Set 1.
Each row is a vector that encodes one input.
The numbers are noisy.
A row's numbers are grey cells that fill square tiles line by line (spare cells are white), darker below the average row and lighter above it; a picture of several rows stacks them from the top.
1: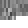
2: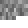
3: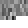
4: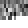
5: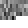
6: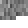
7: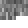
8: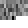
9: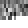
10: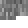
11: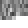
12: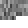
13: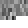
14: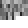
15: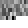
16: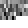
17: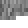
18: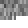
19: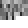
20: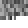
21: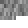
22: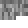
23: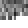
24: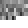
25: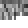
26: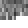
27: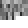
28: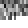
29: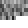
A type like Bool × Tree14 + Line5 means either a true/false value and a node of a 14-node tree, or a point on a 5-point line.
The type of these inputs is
Line6.
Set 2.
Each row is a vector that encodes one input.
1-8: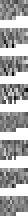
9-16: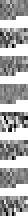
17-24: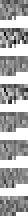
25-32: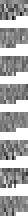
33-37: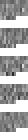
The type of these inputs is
Tree8.
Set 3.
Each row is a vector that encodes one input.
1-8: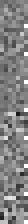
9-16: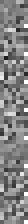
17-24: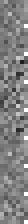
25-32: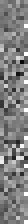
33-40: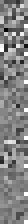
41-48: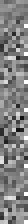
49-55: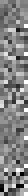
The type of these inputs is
Circle6 + Unit.
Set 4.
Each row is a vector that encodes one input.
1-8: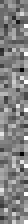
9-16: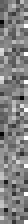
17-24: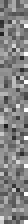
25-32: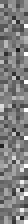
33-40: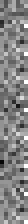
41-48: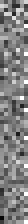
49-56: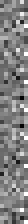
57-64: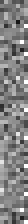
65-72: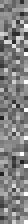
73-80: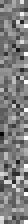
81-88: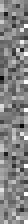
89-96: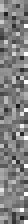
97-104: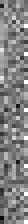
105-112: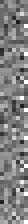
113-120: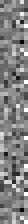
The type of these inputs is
Bool × Bool × Bool × Bool + Unit.
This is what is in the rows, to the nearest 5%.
About 5% of them hold a fixed value. The rest hold four true/false values.
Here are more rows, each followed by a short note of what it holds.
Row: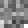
four true/false values
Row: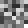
a fixed value
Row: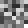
a fixed value
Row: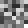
a fixed value
